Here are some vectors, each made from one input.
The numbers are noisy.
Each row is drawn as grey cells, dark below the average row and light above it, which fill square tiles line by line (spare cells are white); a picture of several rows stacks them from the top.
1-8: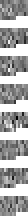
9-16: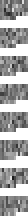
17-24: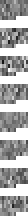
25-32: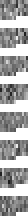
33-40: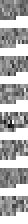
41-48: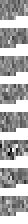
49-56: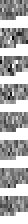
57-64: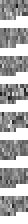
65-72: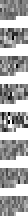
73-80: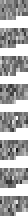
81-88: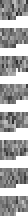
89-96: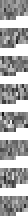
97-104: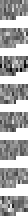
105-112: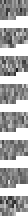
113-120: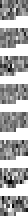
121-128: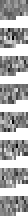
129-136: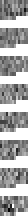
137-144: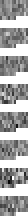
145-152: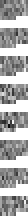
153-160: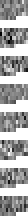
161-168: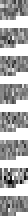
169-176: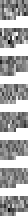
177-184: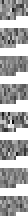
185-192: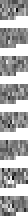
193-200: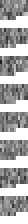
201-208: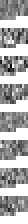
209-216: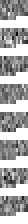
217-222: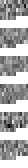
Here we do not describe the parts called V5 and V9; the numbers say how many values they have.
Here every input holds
either a point on a 4-point line and a true/false value, or a point on an 8-point line, or a value of V5 and a value of V9.
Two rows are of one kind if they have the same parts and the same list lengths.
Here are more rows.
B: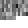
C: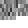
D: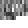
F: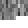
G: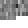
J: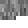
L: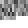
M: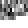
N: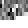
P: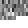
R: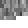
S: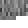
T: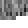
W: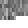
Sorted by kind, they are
B, C, F, G, L, M
D, J, R, S, T
N, P, W

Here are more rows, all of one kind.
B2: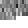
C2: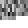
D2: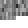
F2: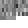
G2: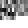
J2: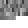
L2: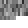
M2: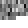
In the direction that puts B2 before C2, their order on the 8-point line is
B2, C2, M2, F2, D2, G2, L2, J2.
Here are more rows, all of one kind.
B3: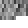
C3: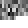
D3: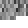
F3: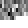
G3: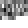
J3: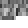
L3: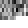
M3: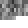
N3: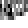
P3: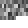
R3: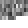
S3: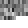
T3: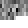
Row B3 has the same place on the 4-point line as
D3, G3 and R3.
